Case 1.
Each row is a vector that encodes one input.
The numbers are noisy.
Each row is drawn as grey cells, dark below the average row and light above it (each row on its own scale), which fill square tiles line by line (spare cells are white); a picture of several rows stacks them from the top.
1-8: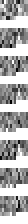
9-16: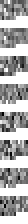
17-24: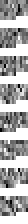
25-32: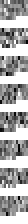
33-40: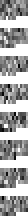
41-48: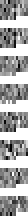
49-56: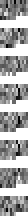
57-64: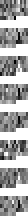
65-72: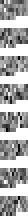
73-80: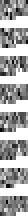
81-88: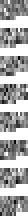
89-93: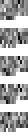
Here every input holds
a point on a 5-point line, together with either a point on a 5-point line, or three true/false values.
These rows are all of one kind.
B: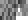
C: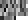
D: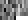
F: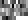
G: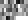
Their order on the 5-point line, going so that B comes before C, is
G, B, D, C, F.
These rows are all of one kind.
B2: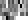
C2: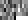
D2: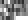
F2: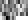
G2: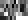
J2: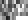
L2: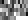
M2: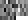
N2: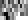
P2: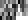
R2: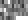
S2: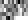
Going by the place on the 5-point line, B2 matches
L2, N2, P2 and R2.
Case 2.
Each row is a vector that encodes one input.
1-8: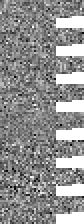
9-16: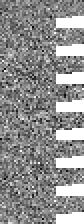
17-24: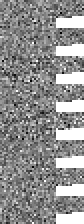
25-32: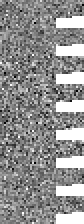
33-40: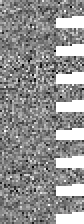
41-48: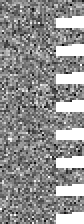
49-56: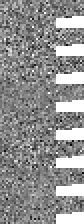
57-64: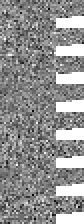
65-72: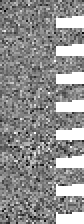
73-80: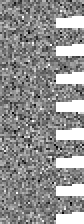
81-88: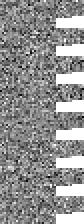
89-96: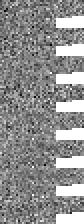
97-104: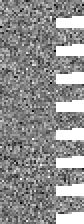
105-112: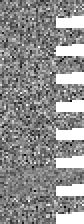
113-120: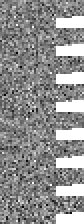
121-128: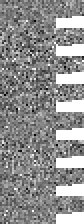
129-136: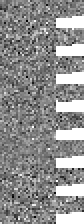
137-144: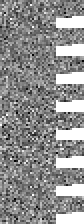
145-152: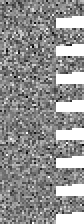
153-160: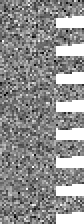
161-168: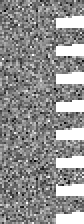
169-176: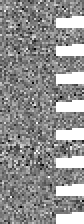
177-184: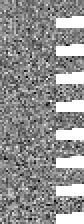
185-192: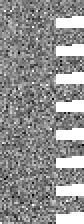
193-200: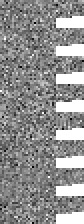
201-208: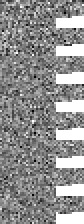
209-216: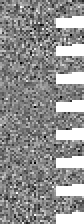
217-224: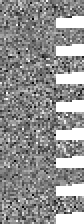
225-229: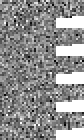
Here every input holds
a node of a 14-node tree, together with either a point on a 6-point circle, or three true/false values.
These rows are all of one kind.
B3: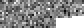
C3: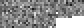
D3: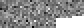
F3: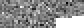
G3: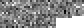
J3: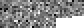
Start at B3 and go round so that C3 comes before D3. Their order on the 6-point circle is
B3, G3, C3, J3, D3, F3.
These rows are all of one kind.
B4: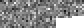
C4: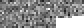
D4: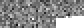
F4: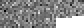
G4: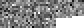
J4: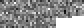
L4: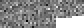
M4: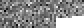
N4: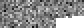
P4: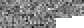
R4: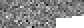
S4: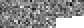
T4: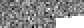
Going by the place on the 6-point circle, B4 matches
D4 and J4.
